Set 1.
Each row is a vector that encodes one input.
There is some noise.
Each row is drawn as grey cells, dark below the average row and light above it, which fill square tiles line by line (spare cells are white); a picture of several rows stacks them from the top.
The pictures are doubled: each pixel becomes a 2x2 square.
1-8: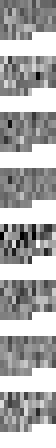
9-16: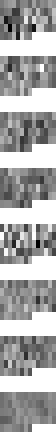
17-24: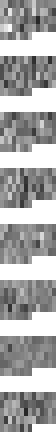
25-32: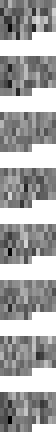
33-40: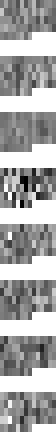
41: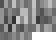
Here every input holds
either a fixed value, or a point on a 3-point line and a point on a 5-point line.
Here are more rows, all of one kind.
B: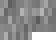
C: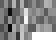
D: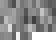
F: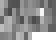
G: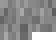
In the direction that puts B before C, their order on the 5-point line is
F, D, G, B, C.
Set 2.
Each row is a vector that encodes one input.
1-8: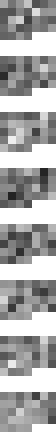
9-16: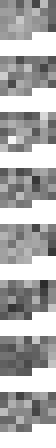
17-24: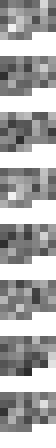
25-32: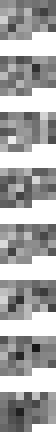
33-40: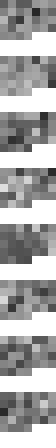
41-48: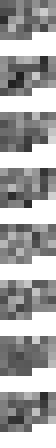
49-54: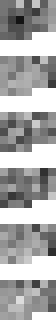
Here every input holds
three true/false values.
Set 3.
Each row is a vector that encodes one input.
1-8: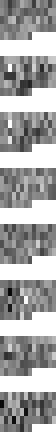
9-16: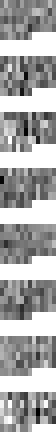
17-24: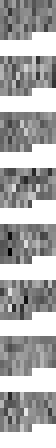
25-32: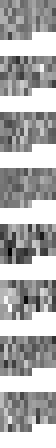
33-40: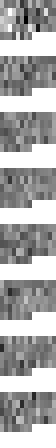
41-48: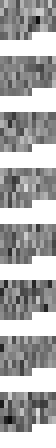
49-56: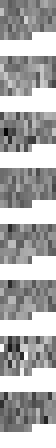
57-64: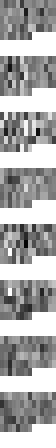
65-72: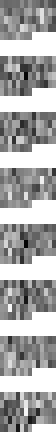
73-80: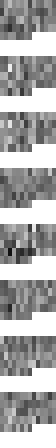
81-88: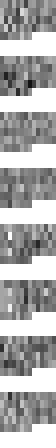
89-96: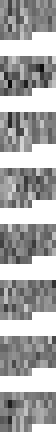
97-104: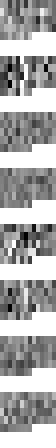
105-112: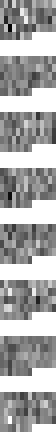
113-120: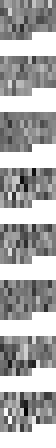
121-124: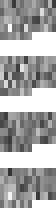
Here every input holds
a point on a 20-point circle.
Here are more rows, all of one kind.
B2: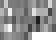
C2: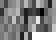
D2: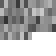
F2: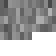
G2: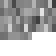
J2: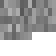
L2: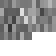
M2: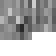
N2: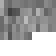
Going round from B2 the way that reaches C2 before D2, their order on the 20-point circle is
B2, G2, M2, F2, N2, L2, C2, J2, D2.
